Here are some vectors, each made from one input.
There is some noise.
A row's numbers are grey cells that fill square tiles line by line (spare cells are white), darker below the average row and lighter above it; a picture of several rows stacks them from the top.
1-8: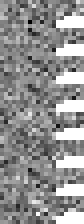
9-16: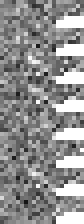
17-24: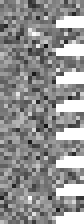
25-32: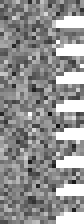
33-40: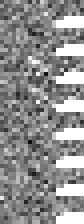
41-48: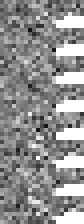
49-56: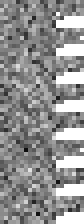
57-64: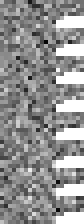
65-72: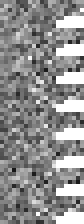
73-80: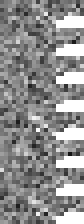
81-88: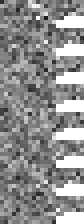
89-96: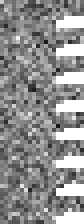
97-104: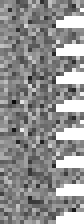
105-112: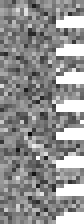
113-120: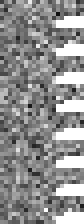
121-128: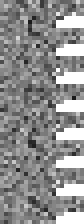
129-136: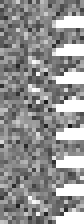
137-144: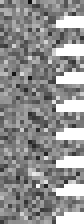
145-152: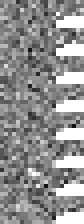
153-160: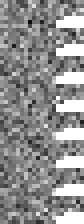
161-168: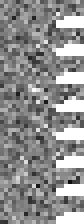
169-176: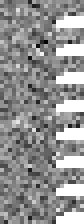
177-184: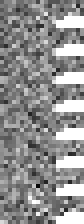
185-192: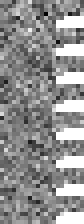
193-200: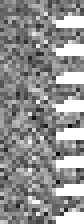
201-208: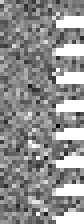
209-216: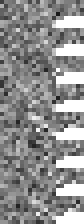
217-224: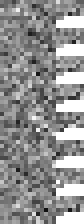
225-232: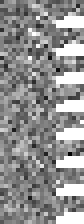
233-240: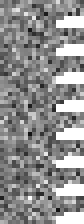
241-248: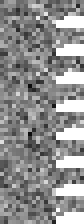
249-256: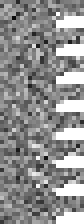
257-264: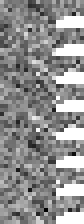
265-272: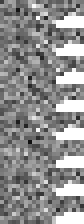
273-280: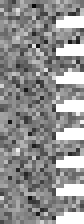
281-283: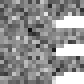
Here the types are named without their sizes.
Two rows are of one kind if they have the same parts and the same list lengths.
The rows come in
2 kinds.
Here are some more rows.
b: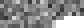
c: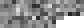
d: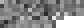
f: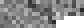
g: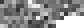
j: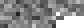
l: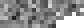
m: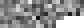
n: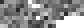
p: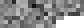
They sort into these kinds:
b, g, n
c, d, f, j, l, m, p

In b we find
a point on a line.
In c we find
a point on a line and a node of each of two trees.
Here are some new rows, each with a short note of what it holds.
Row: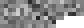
a point on a line and a node of each of two trees
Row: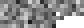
a point on a line and a node of each of two trees
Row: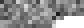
a point on a line
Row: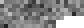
a point on a line and a node of each of two trees
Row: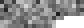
a point on a line
